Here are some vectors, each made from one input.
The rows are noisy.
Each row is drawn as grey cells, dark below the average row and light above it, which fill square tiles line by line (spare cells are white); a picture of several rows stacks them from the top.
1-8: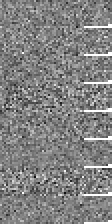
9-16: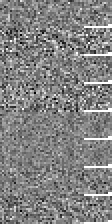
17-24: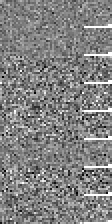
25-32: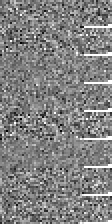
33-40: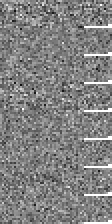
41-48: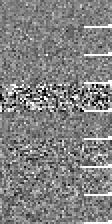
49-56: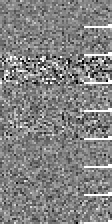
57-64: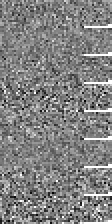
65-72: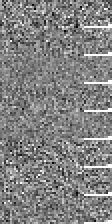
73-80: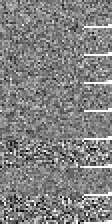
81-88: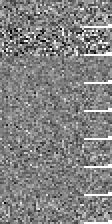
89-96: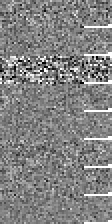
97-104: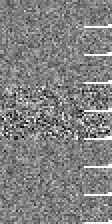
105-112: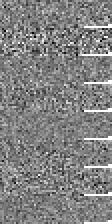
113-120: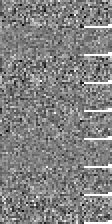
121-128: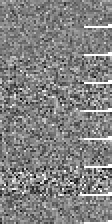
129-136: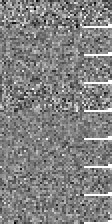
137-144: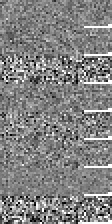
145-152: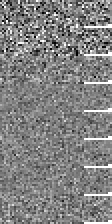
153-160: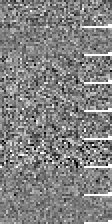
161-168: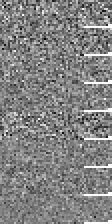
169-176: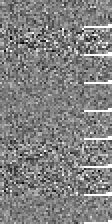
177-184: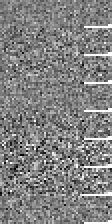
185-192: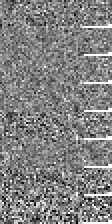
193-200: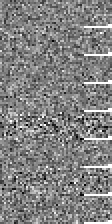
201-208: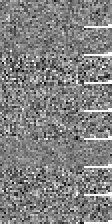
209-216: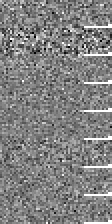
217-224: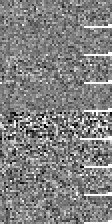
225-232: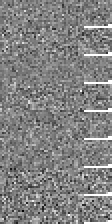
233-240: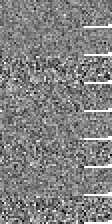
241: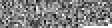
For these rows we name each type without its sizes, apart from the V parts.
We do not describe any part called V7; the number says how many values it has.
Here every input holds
a value of V7, together with either a point on a circle, or a point on a line.
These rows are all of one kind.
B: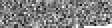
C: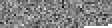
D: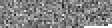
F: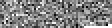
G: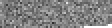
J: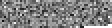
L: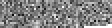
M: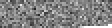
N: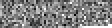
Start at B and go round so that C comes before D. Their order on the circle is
B, G, N, C, D, F, J, M, L.
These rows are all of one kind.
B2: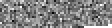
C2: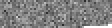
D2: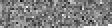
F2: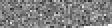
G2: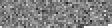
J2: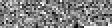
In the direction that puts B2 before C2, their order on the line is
G2, D2, F2, J2, B2, C2.
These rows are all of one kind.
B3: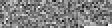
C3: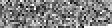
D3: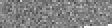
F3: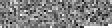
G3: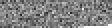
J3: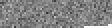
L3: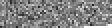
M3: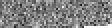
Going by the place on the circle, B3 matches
G3 and J3.
